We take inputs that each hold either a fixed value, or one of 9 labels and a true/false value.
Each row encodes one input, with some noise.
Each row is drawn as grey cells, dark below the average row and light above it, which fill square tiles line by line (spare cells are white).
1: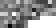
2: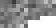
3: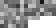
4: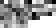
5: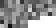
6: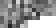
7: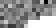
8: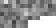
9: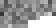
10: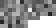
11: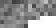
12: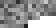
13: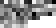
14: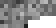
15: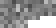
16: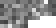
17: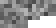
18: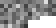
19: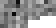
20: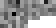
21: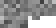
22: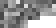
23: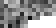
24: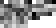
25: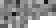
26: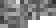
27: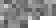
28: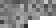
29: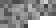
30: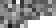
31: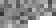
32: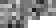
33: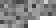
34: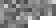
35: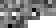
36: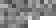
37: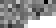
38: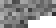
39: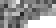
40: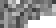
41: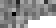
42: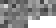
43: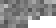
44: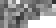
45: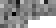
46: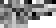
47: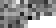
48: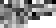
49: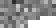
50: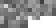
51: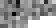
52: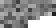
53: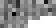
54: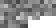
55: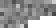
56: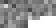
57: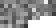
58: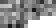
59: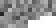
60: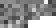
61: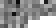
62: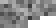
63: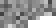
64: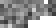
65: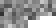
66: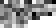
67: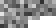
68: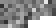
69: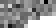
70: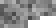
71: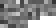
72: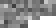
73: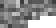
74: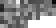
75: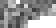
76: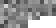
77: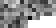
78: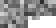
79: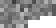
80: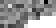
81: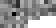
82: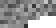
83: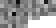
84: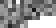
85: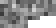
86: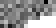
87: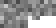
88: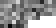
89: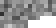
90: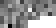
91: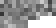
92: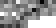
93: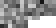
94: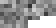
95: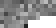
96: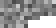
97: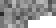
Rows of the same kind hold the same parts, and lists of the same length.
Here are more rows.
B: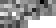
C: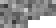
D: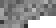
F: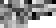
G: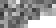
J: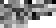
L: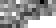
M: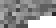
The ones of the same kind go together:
B, C, D, G, L, M
F, J

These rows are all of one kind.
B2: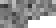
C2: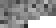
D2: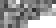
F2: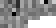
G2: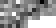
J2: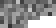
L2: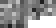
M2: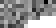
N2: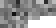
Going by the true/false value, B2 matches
C2, F2 and N2.
